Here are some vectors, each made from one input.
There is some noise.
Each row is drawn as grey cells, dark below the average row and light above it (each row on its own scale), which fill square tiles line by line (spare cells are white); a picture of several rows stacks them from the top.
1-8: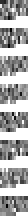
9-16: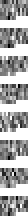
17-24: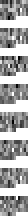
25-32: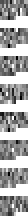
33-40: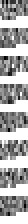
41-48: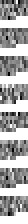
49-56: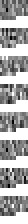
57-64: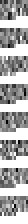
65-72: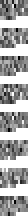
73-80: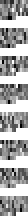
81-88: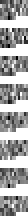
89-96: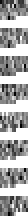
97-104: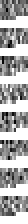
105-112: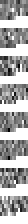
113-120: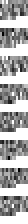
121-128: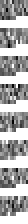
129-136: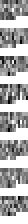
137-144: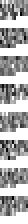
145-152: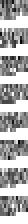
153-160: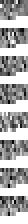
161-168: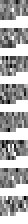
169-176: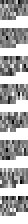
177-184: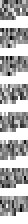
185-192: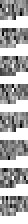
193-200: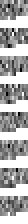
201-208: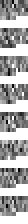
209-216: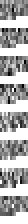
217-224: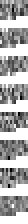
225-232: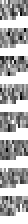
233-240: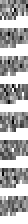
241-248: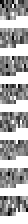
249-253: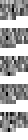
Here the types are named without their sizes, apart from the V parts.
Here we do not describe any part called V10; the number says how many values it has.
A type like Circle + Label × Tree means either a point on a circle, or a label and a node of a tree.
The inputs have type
Bool × (Tree + V10) + List(Line).
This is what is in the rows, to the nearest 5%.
About 70% of them hold a true/false value, together with either a node of a tree, or a value of V10. The rest are lists of points on a line.
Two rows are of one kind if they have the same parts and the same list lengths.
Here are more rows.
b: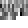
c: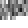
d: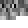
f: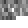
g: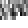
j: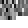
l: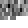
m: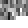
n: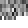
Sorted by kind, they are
b, g
c, l
d, j
f, m
n

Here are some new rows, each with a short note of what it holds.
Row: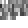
a list of one item
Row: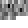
a list of two items
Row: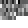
a node of a tree and a true/false value
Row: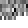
the empty list
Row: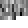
a list of one item
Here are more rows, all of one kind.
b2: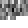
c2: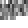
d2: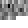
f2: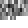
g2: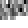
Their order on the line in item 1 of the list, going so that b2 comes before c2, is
f2, b2, d2, c2, g2.
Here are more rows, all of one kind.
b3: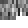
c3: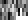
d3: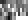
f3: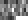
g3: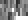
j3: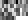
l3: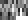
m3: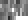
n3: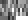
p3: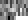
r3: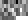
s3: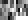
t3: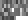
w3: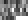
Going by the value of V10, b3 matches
c3, l3 and n3.
